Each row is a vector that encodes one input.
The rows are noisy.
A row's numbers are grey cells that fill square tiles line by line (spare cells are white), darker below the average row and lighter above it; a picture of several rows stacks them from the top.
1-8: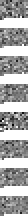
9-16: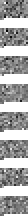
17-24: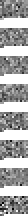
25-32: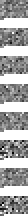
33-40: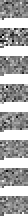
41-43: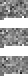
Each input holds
a list of up to two points on a 6-point line.
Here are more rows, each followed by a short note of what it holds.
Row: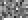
a list of two items
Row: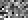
the empty list
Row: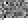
a list of two items
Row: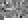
a list of one item
